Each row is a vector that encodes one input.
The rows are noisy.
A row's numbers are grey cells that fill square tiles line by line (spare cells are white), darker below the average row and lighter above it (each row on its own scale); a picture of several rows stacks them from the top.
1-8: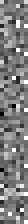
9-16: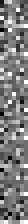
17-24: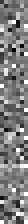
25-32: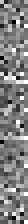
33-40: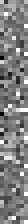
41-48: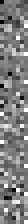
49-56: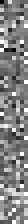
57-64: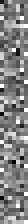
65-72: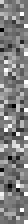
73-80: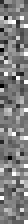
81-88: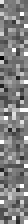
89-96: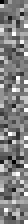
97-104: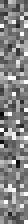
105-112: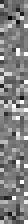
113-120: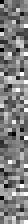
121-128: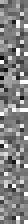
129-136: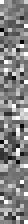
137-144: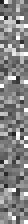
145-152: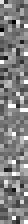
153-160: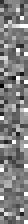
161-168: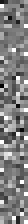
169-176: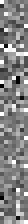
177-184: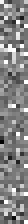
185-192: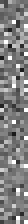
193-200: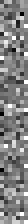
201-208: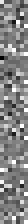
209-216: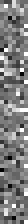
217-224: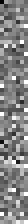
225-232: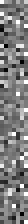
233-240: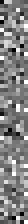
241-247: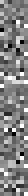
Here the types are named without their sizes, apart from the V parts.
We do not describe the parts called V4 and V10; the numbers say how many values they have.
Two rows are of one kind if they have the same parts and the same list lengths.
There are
3 kinds of row.
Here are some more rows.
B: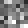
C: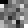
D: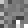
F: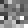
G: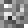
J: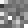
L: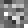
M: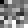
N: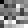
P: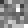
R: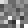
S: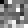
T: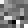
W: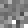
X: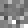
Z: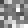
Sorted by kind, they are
B, C, J, W, X
D, F, G, M, N, P, R, S, T, Z
L

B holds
a true/false value and a value of V10.
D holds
a node of a tree and a true/false value.
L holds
a value of V4.
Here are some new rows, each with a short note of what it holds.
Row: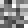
a value of V4
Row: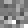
a true/false value and a value of V10
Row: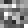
a value of V4
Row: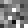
a node of a tree and a true/false value
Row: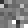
a true/false value and a value of V10
